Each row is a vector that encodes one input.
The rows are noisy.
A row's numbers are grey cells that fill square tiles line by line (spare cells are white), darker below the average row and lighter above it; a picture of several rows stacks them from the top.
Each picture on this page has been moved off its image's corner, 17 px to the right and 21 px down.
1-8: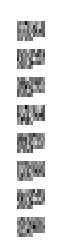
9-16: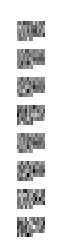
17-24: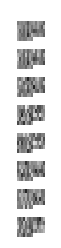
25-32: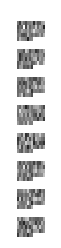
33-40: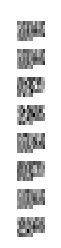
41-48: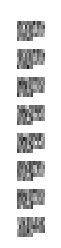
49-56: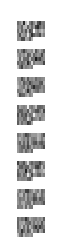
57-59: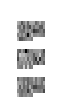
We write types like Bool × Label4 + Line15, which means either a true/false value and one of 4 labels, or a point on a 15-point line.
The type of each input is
Line6 + Line7.
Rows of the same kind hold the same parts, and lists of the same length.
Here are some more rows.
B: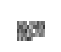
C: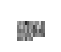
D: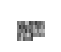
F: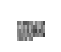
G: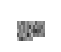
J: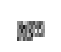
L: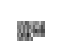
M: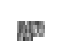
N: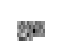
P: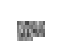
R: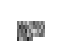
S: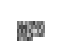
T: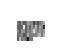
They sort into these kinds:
B, D, J, M, R, S, T
C, F, G, L, N, P

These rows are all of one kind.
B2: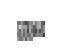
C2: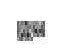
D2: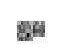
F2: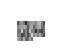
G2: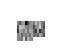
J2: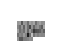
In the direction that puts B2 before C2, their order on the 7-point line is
G2, B2, F2, C2, J2, D2.
